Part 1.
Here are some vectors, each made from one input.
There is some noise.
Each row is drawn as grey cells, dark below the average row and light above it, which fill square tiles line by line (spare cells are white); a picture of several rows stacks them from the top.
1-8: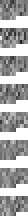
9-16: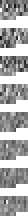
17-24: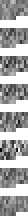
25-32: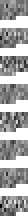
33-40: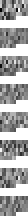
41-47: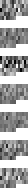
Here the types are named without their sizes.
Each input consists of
a point on a line and a true/false value.
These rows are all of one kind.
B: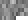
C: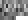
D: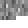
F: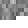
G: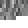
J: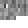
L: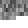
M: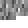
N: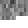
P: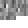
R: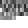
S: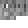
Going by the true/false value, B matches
C, F and G.
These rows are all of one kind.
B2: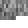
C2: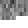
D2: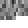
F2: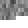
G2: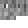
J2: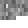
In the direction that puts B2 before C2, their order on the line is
G2, J2, B2, C2, F2, D2.
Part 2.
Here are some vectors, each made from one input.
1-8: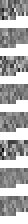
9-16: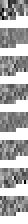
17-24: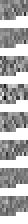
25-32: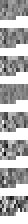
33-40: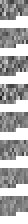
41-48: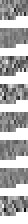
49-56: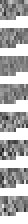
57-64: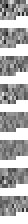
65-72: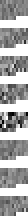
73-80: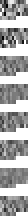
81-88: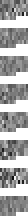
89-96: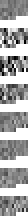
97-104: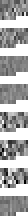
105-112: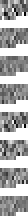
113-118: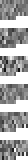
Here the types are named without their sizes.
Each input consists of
a point on a line and a true/false value.
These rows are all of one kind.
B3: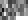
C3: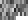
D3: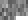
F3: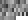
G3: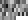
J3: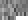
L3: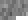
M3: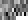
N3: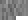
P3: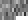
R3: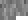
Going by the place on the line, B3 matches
F3 and P3.
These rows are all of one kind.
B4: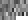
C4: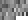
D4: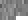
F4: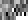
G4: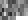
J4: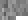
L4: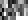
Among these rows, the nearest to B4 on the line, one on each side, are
G4 and J4.
